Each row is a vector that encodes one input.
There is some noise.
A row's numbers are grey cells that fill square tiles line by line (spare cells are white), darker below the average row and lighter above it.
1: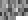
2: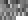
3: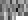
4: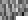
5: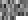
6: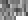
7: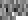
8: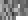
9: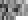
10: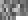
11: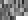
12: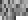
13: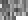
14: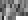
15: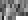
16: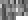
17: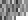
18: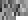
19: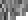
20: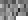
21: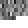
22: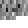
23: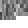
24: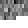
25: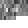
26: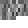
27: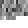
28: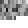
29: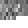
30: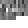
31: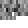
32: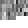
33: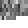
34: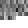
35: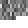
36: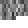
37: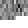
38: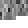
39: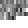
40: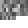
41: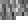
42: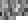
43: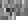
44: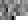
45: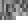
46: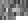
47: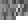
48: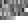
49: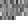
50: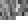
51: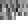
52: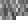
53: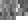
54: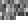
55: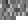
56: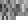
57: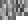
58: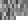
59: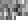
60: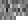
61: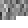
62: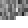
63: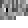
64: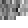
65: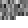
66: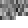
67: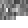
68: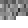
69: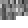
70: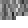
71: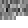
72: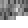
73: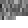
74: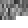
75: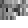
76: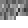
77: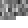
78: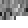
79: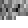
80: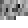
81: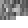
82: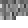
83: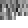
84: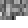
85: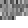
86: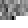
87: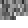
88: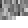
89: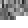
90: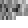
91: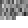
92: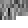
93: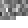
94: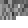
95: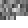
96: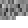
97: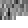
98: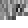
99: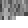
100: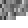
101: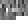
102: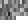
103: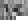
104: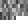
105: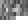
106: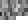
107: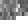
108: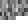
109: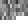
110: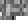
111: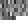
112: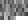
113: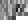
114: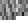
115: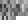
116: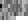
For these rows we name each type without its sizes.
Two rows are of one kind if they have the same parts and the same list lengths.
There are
2 kinds of row.
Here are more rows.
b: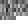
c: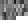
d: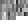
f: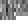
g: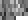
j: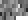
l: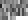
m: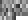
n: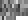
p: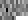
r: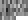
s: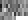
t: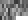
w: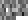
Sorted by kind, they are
b, c, f, g, j, r, t, w
d, l, m, n, p, s

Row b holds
a node of a tree and four true/false values.
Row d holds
a label and four true/false values.
